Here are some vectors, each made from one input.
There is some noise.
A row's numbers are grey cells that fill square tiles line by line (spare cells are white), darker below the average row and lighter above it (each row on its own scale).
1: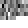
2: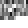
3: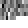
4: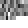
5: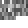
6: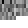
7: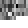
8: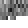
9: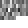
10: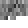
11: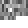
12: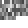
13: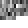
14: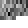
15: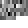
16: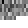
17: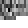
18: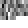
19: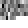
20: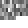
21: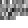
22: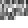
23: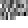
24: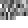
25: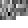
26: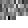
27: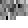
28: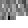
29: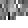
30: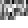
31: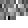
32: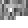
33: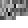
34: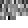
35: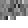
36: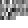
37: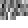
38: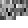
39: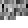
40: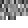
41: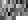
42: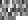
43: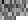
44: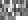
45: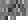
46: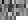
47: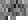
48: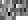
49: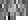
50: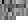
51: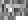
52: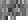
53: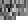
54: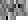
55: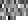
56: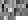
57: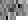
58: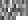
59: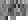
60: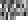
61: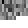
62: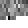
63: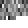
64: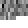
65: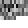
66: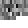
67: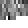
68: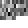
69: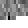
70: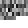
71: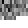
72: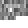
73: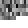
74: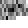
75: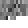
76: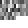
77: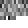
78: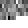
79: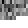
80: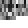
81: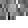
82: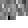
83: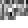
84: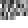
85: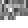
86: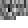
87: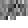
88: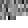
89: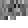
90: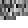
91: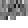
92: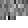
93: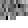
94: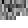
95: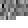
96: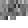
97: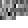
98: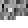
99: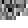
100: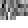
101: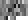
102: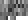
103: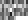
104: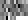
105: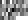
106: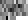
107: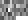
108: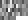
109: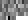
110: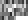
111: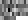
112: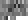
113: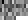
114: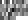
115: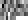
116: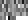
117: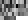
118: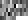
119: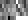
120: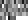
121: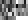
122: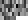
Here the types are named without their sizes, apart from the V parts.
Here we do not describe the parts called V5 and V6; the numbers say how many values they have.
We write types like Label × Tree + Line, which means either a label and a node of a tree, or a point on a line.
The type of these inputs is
Bool × (Tree + V5 × V6).
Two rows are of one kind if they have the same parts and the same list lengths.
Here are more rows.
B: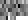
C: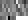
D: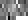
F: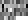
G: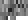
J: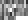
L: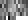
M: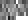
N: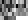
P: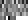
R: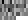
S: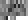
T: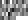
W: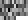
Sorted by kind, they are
B, F, G, J, S, T
C, D, L, M, N, P, R, W

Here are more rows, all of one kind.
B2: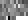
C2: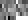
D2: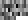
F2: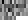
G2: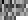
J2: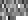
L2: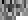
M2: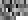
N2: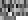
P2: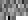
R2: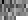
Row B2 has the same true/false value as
C2, J2 and P2.
